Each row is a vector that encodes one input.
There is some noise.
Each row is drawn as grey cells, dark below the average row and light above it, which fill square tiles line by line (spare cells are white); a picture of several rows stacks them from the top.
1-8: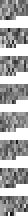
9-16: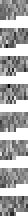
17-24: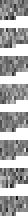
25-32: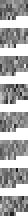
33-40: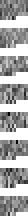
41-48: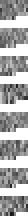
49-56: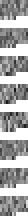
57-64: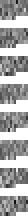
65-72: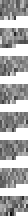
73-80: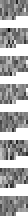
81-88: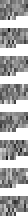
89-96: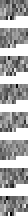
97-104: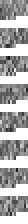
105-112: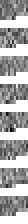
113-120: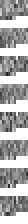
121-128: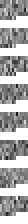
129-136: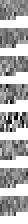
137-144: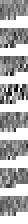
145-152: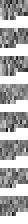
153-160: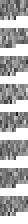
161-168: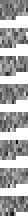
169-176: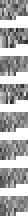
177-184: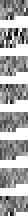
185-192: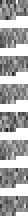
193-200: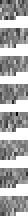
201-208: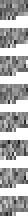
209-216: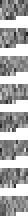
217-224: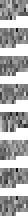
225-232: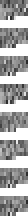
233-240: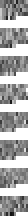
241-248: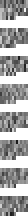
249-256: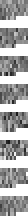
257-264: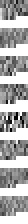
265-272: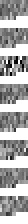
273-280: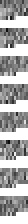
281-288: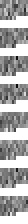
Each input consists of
a list of up to two points on a 14-point line.
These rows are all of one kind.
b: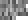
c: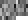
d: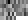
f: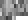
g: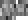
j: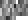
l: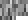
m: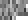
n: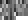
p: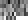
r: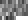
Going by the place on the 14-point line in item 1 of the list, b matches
l and m.
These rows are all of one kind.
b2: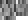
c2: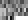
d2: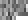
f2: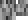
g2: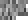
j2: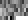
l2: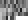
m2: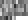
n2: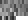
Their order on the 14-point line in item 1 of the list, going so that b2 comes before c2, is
d2, g2, m2, f2, b2, n2, j2, c2, l2.
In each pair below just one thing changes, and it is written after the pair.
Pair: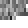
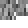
the place on the 14-point line in item 1 of the list
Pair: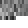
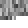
the place on the 14-point line in item 1 of the list
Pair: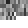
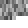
the place on the 14-point line in item 1 of the list
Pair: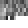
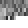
the place on the 14-point line in item 2 of the list
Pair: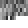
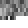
the place on the 14-point line in item 1 of the list
